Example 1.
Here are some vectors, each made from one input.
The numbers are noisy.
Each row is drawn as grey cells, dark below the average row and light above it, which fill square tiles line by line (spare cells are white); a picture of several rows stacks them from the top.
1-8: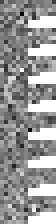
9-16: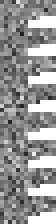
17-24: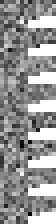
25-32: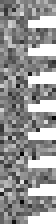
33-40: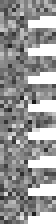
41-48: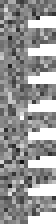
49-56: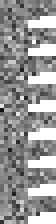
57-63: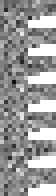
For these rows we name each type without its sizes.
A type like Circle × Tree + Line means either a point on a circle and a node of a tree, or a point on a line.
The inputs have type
Bool × Circle.
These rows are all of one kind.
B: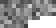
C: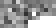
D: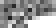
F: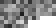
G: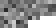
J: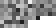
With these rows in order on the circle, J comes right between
C and G.
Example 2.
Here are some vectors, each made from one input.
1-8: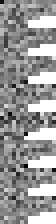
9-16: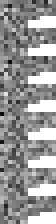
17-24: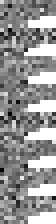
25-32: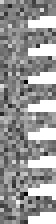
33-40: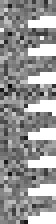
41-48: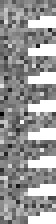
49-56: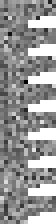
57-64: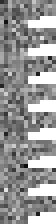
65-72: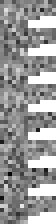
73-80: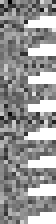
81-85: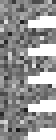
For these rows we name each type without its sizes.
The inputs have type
Bool × Circle + Unit.
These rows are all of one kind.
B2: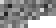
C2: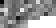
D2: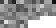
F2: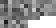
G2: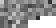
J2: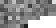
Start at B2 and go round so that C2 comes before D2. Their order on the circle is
B2, C2, F2, J2, G2, D2.
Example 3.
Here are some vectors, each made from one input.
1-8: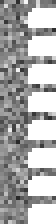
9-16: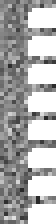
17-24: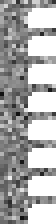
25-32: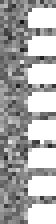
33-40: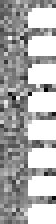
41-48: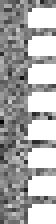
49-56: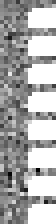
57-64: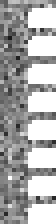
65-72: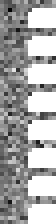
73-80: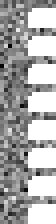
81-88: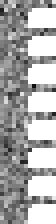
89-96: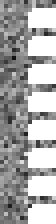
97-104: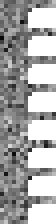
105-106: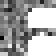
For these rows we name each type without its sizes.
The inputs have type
Bool × Bool × Bool × Bool + Line.
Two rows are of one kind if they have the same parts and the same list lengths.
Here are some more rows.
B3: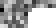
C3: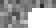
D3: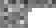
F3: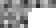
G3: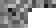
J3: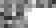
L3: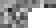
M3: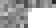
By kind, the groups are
B3, G3, L3
C3, D3, F3, J3, M3

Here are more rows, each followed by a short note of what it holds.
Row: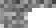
four true/false values
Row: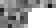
a point on a line
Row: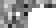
a point on a line
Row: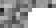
a point on a line
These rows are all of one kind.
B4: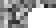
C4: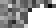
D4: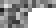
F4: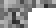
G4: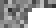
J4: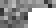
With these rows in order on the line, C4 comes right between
D4 and F4.
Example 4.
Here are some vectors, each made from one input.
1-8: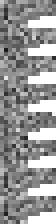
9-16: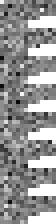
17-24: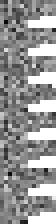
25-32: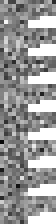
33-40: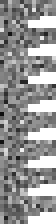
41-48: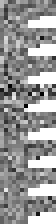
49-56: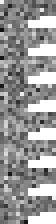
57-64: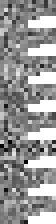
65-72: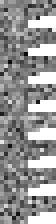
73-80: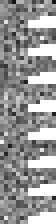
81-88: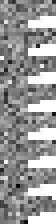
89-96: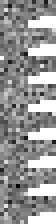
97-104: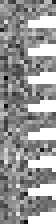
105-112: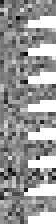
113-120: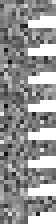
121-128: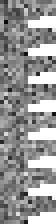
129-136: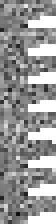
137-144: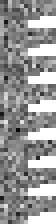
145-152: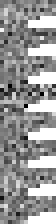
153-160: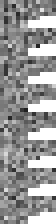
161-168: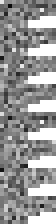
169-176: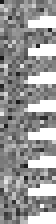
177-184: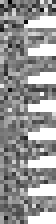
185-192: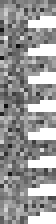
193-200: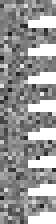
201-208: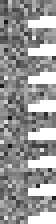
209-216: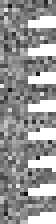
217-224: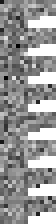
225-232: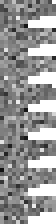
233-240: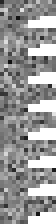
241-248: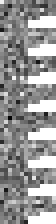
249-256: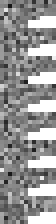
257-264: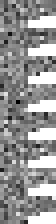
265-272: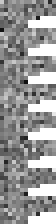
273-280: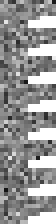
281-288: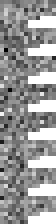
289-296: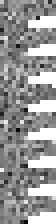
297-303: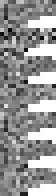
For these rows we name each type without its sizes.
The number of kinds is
2.
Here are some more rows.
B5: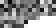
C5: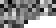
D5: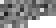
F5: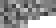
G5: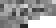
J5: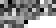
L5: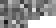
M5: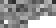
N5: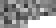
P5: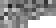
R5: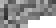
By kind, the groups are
B5, C5, J5
D5, F5, G5, L5, M5, N5, P5, R5

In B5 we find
a fixed value.
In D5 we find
a point on a circle and a true/false value.
